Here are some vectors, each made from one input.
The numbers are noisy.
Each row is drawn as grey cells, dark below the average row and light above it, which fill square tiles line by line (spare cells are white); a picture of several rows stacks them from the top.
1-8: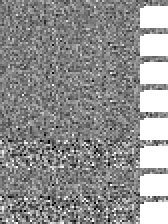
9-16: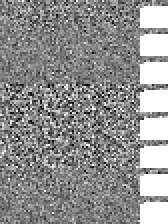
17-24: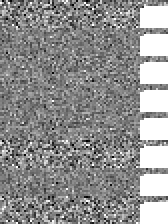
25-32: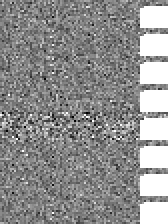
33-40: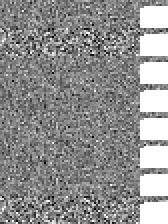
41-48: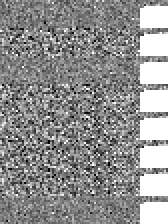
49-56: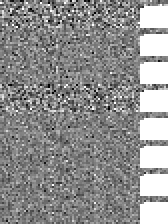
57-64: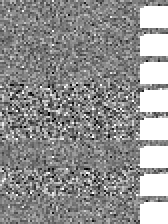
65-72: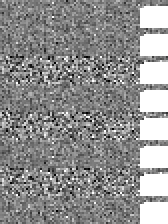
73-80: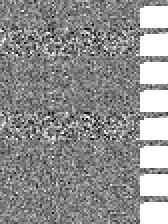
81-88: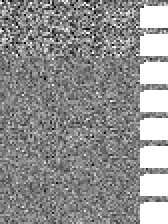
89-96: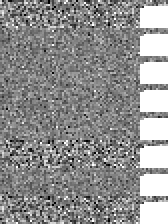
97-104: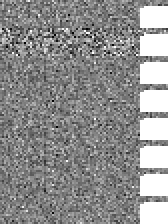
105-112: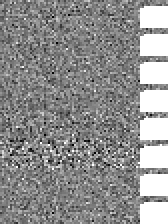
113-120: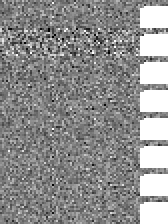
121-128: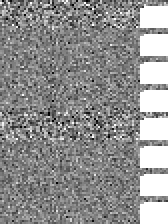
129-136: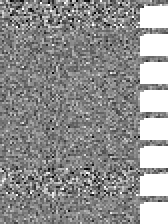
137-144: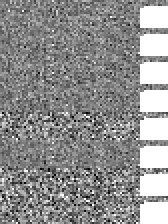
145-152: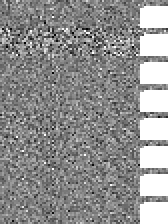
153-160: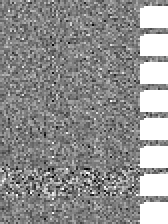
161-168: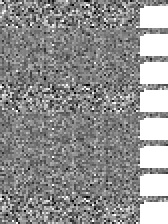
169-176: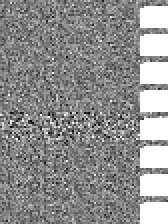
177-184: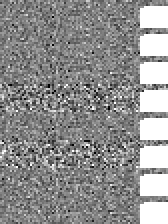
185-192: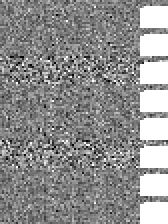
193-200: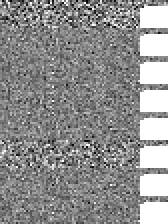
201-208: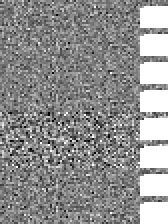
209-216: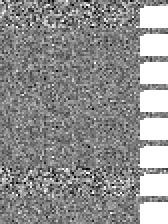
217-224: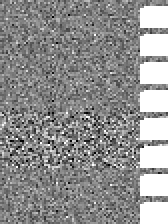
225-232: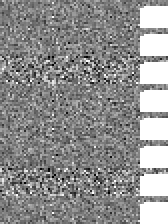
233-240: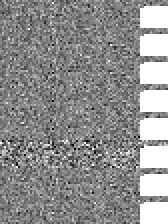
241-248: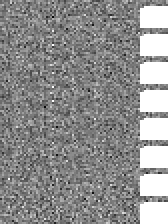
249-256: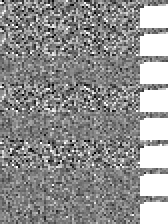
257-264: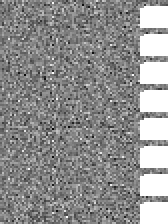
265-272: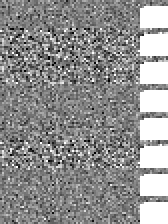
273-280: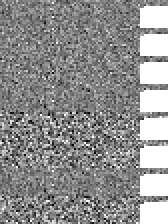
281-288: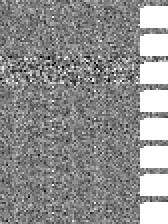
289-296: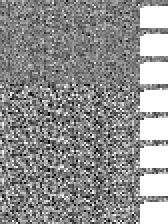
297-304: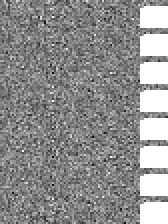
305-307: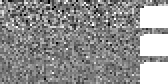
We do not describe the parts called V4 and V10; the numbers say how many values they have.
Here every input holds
either a point on a 7-point line, a true/false value and a value of V10, or a value of V4.
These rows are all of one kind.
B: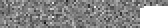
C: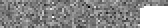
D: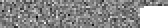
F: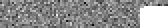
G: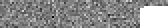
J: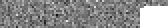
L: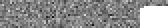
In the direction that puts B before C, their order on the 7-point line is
J, L, G, B, D, F, C.
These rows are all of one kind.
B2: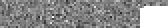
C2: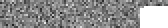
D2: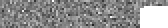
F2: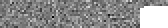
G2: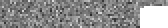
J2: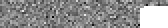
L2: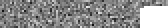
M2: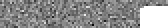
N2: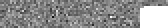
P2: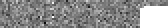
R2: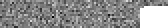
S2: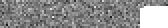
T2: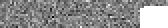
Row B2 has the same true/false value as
P2 and S2.
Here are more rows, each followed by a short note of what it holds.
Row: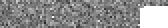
a point on a 7-point line, a true/false value and a value of V10
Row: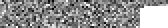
a value of V4
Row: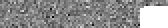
a point on a 7-point line, a true/false value and a value of V10
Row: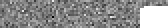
a point on a 7-point line, a true/false value and a value of V10
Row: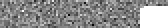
a point on a 7-point line, a true/false value and a value of V10
